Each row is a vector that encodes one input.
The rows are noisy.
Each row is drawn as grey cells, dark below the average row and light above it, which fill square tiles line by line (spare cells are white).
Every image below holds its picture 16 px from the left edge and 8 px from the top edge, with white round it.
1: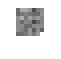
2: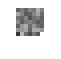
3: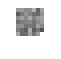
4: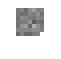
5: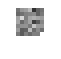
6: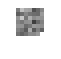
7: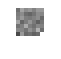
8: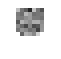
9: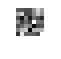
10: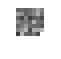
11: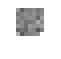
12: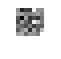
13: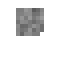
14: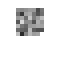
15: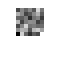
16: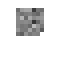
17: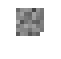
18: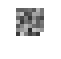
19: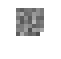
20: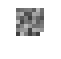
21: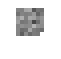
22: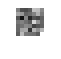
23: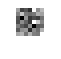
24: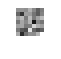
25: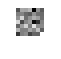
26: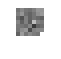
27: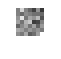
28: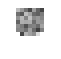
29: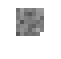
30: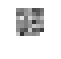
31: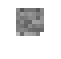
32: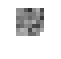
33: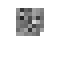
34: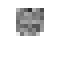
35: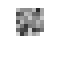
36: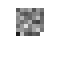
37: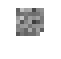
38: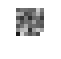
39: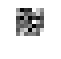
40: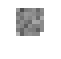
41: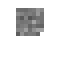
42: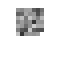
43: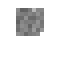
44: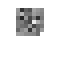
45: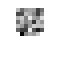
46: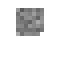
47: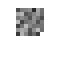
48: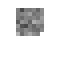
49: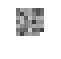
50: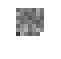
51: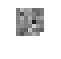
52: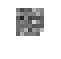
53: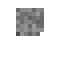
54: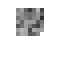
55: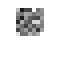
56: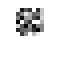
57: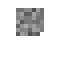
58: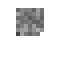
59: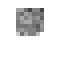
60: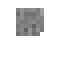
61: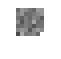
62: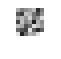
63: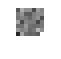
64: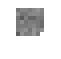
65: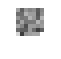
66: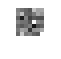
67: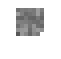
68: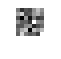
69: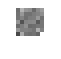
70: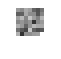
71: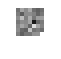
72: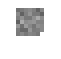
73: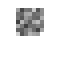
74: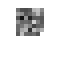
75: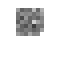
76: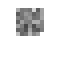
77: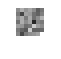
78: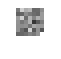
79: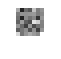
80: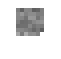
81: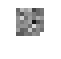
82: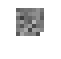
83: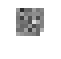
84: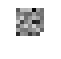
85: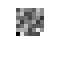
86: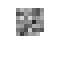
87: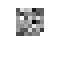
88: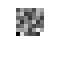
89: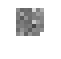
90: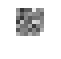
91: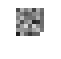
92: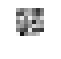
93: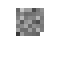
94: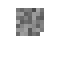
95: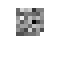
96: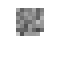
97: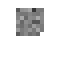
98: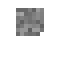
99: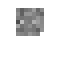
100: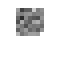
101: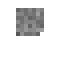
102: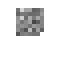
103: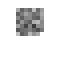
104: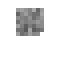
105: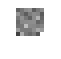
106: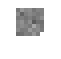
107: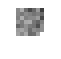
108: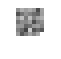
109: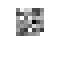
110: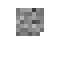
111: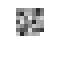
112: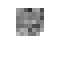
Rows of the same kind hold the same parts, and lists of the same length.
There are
2 kinds of row.
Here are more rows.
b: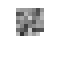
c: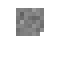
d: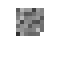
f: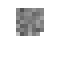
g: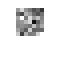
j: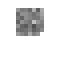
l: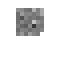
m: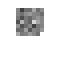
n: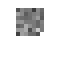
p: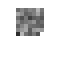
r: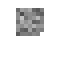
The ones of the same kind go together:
b, c, d, f, j, l, m, n, p, r
g

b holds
a node of an 8-node tree and a node of a 10-node tree.
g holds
a fixed value.
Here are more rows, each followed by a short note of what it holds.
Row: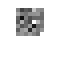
a node of an 8-node tree and a node of a 10-node tree
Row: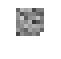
a node of an 8-node tree and a node of a 10-node tree
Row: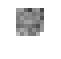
a fixed value
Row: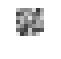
a node of an 8-node tree and a node of a 10-node tree
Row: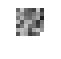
a fixed value
